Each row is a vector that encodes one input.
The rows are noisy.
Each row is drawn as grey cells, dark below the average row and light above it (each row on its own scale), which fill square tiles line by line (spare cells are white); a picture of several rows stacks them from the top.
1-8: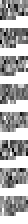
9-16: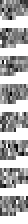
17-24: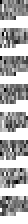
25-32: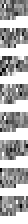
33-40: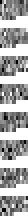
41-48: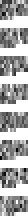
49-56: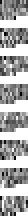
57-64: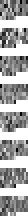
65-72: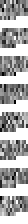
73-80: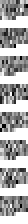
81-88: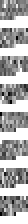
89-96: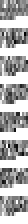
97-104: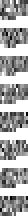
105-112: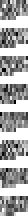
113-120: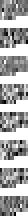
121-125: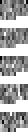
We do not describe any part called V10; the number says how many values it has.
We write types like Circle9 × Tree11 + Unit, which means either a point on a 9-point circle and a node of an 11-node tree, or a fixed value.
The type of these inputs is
Bool × Bool × Bool × Bool × V10 + Line12.
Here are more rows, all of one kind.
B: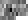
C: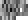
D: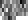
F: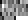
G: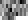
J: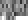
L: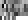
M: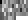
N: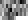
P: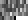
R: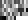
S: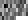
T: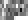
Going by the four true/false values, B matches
D, G, N and S.
